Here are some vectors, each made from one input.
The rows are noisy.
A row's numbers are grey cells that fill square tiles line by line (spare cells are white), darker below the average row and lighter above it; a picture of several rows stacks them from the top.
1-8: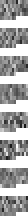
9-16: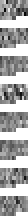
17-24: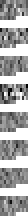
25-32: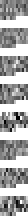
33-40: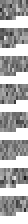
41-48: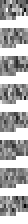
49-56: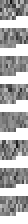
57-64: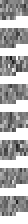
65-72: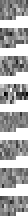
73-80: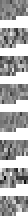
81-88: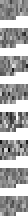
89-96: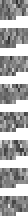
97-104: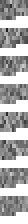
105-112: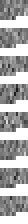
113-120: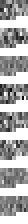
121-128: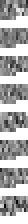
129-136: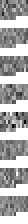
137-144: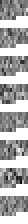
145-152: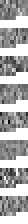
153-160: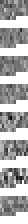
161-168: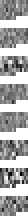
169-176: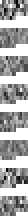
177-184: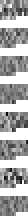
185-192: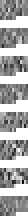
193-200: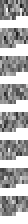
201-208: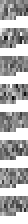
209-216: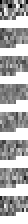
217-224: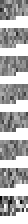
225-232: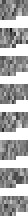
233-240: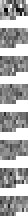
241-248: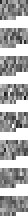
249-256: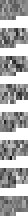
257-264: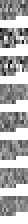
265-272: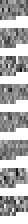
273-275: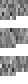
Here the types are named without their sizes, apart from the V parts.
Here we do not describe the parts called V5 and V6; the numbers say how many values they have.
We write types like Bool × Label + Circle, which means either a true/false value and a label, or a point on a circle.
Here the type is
(Circle + V5) × V6 + Label.
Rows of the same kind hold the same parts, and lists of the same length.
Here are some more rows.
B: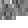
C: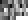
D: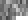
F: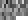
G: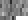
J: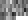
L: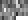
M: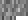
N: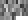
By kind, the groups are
B, C, D, L, M
F, J, N
G

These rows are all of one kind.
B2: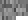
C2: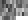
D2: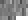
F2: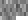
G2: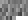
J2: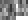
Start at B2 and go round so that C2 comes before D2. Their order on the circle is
B2, C2, F2, D2, G2, J2.
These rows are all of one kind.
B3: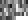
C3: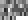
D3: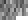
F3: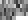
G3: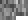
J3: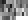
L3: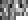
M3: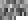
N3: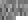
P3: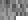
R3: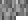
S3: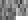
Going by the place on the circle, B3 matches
F3, L3, M3 and S3.
